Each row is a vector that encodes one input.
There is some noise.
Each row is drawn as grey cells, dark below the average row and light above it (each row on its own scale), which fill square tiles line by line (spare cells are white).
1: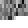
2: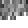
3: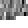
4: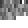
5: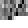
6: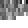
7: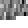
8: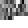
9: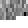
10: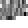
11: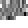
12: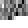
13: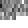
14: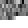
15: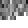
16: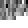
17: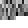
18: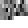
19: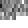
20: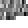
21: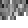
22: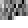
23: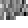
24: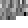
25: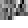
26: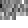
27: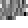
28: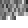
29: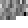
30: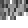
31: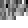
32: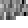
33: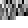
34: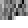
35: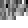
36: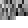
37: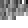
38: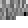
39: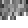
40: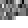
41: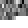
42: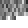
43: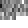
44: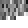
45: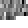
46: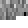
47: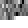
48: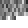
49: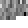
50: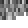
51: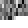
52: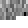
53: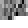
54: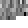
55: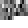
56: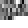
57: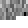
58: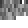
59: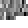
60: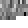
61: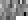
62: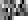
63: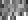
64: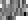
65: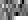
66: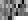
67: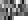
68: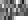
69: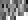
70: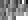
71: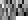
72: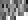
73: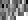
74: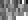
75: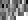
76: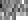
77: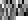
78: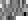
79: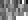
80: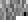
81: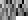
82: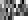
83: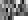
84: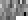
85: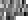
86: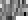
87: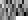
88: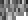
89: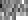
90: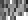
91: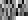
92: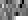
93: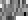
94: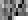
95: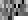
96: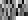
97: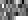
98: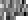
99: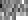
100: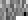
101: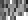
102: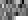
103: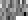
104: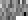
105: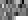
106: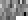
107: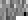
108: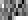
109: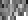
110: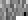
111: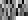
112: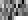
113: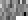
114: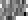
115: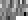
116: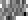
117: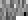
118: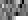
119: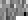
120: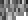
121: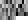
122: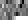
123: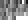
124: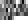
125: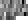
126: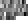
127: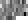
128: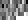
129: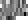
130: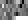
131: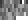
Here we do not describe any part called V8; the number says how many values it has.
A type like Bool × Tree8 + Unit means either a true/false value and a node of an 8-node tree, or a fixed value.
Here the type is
Bool × Bool × Bool × Bool × V8 + Tree11 + Unit.
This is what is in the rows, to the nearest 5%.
About 5% of them hold a fixed value. About 25% of them hold a node of an 11-node tree. The rest hold four true/false values and a value of V8.
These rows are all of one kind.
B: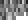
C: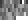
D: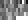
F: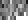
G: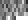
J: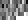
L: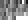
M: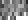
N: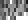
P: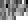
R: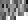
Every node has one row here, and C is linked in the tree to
D.
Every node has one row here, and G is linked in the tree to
R.
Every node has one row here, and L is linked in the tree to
D and P.
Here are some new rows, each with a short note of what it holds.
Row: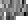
four true/false values and a value of V8
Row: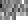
a fixed value
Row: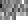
a fixed value
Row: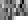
four true/false values and a value of V8
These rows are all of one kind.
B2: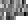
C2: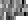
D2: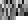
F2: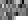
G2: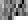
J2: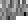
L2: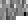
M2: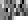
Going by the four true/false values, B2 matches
D2 and J2.
